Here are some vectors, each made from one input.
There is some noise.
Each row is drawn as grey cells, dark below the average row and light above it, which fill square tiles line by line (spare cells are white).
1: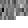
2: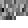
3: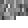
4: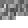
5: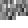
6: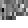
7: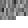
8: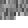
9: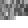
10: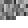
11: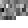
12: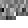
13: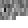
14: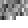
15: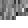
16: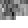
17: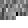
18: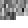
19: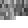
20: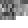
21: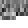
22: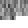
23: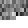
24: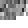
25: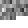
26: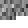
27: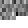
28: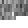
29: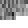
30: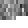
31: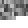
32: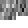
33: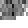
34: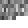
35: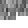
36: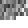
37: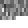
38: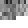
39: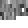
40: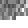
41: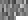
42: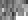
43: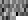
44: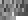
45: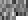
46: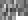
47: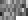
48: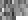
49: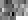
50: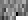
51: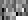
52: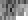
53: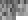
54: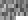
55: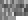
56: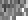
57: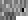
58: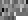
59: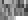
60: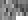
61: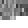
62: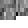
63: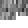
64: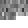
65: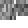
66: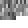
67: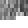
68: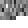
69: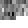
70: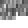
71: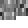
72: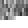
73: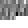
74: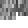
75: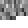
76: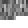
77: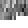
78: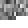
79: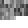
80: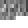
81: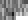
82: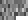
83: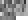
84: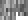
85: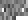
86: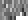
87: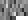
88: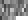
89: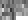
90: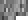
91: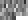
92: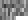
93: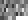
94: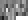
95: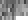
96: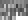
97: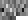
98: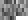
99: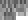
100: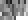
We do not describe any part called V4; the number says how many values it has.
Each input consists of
a node of a 7-node tree, together with either three true/false values, or a value of V4.
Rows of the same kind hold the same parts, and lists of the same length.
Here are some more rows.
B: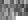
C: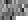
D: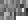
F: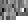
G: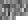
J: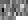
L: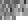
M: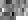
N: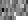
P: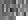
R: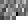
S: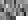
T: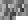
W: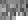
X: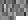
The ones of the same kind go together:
B, D, F, G, R
C, J, L, M, N, P, S, T, W, X

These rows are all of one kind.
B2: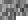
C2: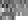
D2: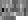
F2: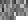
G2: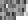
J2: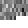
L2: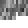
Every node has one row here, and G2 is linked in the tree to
C2.
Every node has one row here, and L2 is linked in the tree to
B2.
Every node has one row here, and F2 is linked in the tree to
D2 and J2.
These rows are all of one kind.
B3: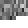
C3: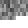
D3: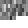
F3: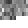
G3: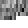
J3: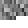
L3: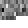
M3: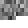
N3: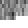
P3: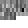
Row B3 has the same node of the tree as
J3 and M3.
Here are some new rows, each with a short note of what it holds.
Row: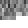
a node of a 7-node tree and three true/false values
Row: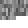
a node of a 7-node tree and a value of V4
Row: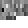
a node of a 7-node tree and three true/false values
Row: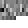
a node of a 7-node tree and three true/false values
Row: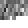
a node of a 7-node tree and a value of V4
